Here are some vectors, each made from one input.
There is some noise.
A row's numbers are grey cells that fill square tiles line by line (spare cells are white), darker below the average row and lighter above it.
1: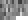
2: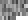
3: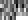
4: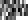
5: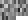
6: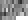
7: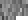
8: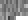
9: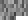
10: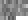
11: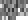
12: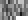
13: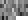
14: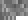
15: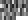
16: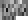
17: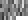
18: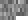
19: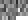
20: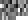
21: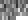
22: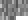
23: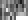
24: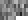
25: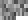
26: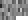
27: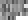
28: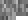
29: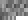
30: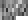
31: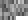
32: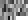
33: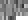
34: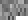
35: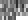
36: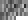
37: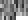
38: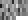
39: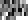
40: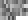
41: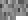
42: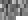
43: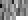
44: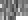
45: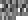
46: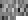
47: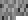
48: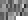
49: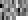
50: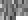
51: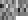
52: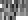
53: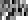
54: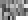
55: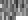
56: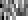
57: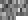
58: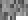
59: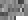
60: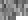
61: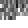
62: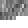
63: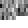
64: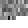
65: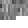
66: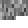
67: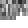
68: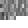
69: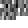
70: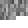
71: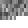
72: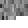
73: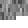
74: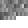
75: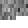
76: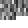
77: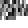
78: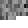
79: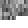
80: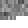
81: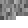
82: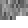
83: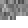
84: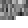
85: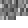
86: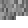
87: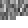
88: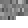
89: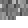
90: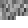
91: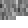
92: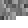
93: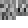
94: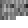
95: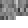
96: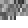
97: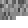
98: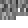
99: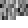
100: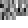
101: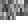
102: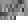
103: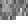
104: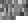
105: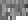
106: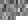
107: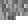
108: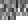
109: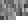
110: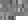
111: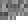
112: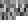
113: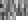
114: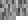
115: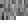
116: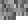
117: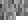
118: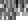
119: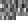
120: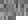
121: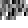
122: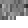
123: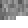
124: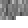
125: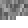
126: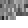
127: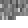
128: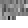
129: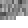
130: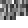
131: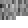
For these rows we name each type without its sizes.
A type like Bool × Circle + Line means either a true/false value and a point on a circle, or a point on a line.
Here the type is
List(Bool × Line).
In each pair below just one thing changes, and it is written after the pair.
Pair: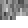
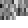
the true/false value in item 2 of the list
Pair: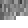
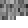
the true/false value in item 1 of the list
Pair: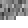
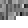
the place on the line in item 2 of the list
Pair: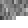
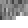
the place on the line in item 2 of the list
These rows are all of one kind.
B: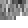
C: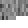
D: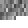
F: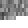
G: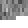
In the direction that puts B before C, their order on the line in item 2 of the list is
B, C, D, G, F.
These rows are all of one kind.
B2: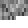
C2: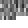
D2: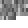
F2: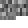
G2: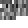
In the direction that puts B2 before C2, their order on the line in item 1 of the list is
F2, B2, C2, G2, D2.
